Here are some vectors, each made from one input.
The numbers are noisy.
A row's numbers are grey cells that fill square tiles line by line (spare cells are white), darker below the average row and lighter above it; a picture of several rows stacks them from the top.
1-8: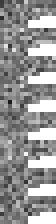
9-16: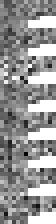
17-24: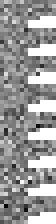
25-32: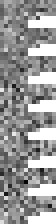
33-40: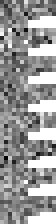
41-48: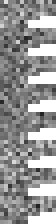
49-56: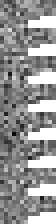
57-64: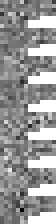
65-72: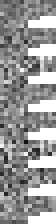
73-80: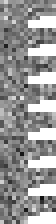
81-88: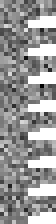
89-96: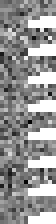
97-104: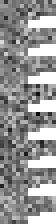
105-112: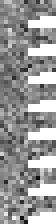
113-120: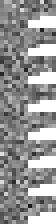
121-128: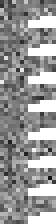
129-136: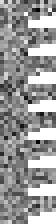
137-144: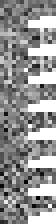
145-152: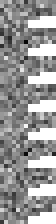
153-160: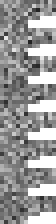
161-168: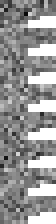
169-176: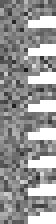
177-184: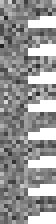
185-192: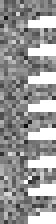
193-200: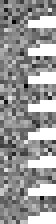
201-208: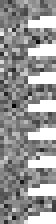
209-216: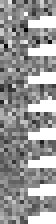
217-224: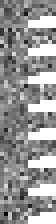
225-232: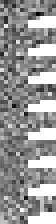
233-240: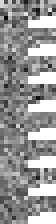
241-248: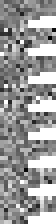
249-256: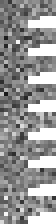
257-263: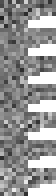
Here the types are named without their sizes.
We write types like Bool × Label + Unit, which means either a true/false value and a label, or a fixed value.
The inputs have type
Line × (Line + Tree).
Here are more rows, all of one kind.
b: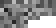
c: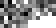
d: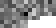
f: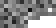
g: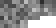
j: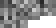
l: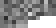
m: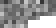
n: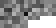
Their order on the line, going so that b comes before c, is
n, f, b, c, m, g, j, d, l.
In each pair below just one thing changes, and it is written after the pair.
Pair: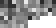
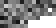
the place on the line
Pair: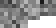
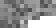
the node of the tree
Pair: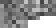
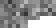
the node of the tree
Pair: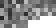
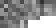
the place on the line
